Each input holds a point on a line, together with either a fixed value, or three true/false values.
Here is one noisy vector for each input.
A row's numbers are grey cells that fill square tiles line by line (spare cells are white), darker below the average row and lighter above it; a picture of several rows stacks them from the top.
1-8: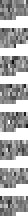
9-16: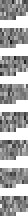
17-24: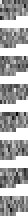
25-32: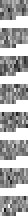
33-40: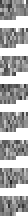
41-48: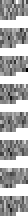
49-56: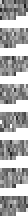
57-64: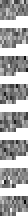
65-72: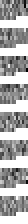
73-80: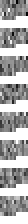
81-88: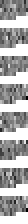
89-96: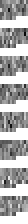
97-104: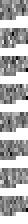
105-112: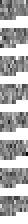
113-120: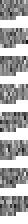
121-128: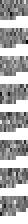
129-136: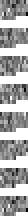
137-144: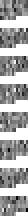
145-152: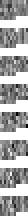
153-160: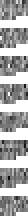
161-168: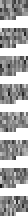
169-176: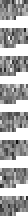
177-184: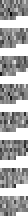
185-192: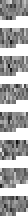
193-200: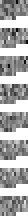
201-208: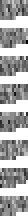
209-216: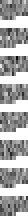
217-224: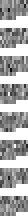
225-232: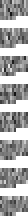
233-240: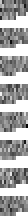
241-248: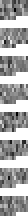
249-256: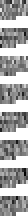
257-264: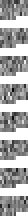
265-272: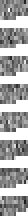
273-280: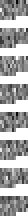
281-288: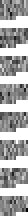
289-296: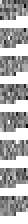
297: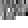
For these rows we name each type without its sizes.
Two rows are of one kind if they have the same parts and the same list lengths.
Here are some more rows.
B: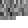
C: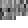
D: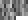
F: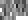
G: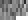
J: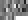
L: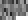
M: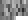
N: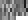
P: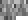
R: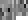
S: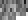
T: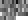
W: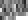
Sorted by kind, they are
B, C, M, P, R
D, F, G, J, L, N, S, T, W

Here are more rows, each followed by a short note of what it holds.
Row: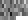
a point on a line
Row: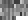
a point on a line and three true/false values
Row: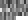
a point on a line and three true/false values
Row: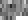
a point on a line
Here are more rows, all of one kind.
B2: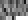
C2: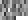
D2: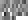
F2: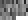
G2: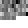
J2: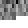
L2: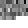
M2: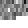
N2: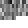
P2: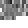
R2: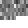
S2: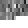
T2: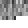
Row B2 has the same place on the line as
F2, J2 and L2.
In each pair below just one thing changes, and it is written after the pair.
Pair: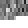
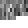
the place on the line
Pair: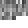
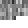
one of the three true/false values
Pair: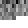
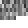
the place on the line
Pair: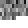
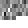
the place on the line
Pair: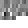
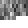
the place on the line
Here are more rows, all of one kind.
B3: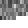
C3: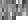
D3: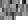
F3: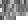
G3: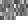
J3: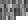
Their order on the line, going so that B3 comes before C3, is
J3, F3, G3, B3, D3, C3.
